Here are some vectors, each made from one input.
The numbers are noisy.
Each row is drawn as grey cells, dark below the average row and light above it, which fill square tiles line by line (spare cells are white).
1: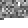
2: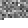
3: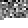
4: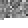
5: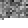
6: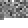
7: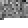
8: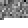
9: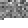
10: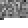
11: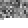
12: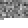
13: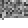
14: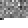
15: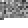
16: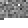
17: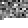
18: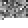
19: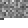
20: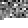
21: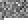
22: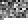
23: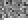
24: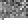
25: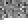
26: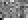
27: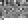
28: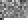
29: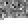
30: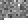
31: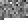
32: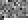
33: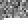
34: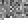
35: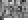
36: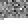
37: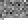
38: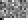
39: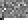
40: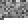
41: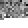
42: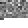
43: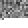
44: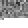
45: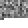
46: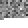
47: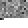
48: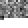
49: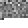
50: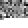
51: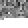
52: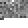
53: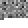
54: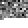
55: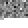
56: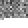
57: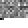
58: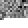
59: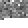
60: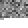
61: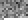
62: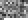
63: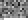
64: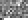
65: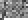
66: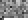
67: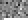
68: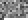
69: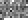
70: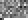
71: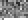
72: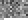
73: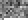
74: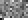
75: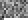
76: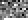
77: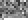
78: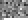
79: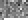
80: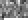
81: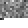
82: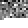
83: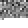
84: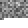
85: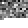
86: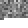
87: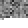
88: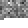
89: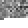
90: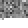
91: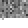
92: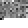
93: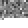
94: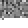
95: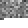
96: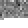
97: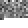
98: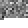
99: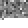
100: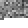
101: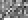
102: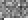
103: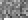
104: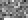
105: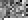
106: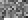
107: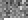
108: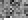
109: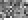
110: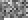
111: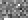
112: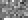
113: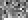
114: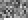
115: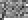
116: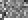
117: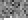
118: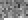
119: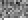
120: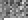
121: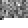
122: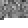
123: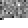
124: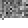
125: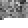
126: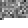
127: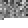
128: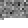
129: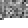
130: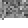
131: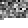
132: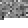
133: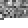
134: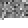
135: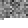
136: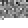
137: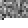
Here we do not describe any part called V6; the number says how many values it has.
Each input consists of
a list of up to two items, each one of 5 labels and a value of V6.
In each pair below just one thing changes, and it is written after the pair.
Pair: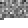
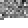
the value of V6 in item 1 of the list
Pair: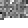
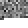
the value of V6 in item 1 of the list
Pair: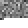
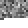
the value of V6 in item 2 of the list
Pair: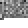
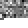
the value of V6 in item 2 of the list
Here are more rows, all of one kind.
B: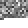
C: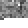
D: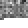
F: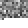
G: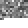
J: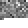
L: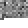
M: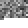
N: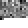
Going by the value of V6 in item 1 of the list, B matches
D and J.
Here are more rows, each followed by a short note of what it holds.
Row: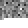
a list of one item
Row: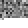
a list of one item
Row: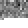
a list of one item
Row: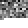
the empty list
